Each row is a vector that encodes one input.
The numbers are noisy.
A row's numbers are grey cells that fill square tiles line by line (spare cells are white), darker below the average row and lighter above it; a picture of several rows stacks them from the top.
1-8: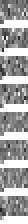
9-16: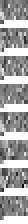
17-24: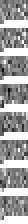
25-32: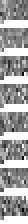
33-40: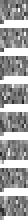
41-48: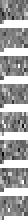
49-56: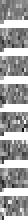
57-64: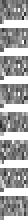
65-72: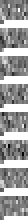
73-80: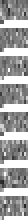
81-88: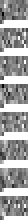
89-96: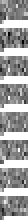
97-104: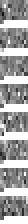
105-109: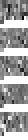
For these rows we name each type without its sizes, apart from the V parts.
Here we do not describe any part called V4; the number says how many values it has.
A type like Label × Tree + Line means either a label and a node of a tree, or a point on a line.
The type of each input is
(Bool × Bool × Bool × Line + V4) × Line.
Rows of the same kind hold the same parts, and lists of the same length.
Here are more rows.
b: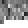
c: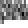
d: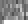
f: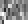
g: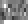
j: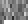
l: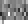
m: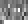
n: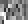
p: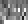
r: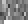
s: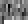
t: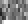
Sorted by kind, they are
b, d, g, j, l, m, p, r, t
c, f, n, s

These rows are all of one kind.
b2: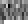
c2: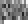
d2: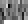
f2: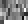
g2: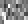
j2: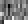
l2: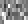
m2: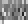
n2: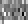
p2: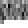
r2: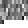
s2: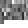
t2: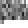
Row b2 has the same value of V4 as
d2, j2 and p2.
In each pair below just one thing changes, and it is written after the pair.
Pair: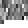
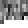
the value of V4
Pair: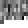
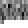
the place on the line
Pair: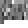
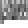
the value of V4
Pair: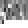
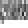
the place on the line
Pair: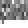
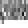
the value of V4
